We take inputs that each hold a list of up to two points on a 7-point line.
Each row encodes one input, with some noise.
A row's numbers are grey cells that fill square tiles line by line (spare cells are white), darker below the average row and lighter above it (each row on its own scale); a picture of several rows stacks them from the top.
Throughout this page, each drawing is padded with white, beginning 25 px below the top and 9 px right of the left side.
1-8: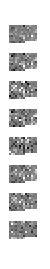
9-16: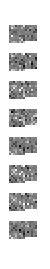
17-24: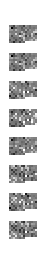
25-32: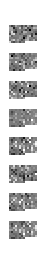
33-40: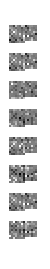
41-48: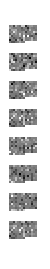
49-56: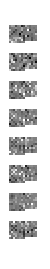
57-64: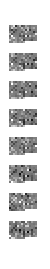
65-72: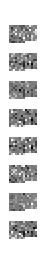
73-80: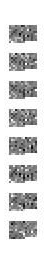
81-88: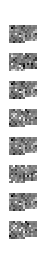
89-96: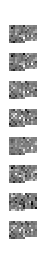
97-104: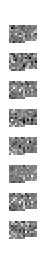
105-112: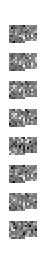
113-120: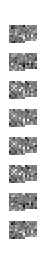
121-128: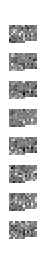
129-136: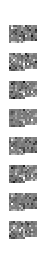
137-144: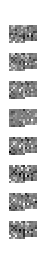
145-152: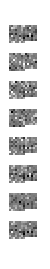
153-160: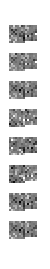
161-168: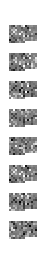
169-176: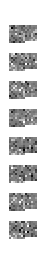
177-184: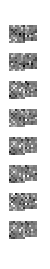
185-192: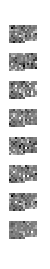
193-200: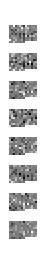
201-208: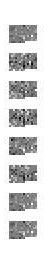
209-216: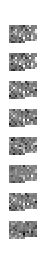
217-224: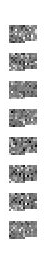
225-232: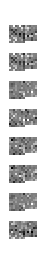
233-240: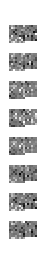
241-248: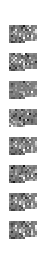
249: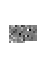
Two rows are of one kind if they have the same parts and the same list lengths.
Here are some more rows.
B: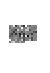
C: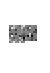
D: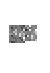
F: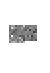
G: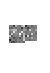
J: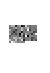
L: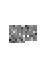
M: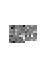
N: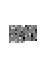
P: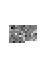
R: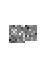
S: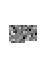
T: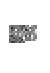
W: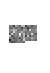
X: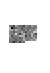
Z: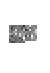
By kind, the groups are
B, C, F, J, N
D, G, L, M, P, R, T, W, X, Z
S

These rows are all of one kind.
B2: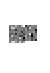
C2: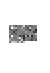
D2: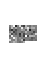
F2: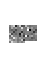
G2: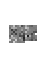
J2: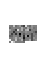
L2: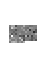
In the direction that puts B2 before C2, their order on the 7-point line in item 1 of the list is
B2, C2, L2, G2, D2, F2, J2.
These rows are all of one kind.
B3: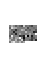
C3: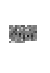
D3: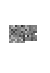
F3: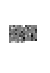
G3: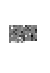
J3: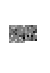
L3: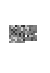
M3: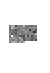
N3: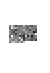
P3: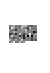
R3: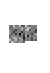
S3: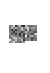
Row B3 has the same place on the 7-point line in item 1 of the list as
J3, M3, N3 and P3.
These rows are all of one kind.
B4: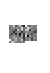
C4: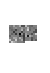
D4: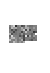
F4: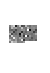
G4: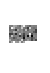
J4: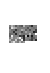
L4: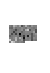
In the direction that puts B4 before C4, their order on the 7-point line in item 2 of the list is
G4, B4, L4, C4, J4, D4, F4.
